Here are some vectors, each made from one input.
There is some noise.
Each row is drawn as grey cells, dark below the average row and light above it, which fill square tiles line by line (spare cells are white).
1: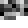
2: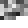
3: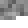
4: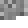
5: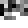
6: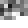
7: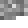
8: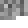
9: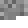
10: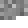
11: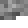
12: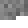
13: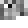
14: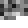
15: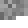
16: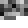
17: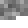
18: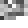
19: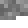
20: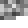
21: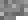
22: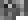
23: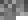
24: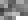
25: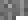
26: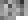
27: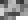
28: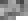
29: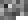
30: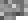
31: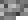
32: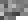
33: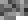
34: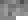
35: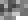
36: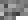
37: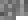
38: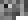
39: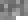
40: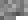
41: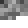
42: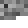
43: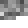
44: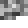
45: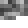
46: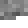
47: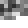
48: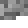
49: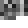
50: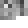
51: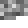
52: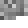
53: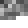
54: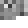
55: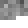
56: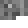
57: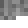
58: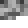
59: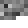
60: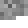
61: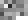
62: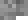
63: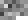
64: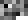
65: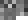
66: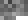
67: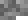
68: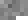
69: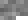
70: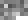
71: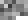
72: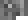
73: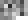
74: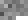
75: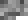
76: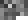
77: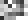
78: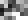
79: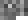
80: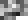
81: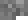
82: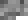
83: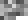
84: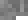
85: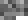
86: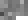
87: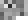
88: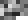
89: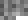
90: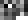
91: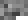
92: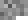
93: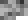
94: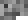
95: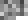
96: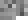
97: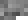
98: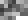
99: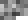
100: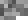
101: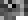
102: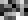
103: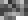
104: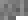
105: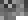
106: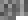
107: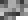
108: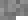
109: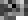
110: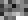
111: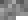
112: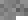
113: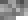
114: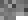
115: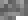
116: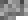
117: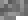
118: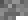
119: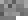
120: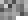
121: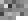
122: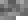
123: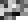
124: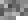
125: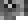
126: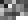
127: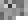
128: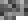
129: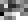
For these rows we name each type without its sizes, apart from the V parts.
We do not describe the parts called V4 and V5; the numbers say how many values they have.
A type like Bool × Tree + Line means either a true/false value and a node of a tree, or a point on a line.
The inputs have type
(Bool × V4 × V5 + Unit) × Line.
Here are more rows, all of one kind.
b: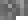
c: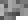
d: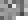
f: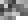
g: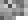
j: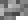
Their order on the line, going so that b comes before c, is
d, f, b, j, c, g.
